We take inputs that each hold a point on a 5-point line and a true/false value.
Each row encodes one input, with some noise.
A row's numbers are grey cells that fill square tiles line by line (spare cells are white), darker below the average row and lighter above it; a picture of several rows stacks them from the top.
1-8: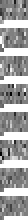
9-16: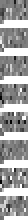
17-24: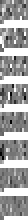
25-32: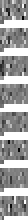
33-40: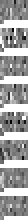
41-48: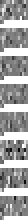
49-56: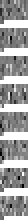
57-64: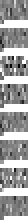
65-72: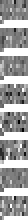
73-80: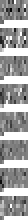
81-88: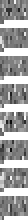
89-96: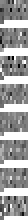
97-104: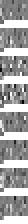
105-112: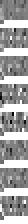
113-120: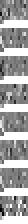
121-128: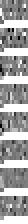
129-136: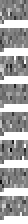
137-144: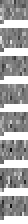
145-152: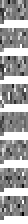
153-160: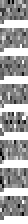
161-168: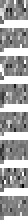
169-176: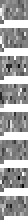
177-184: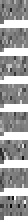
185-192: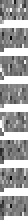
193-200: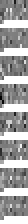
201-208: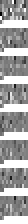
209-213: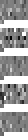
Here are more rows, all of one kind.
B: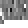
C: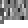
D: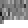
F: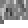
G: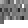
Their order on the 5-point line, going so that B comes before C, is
F, B, D, C, G.
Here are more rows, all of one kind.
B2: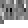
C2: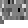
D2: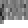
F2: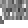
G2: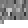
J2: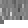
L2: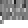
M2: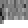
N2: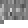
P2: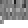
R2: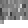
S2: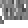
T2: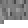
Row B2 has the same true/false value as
D2, M2 and R2.
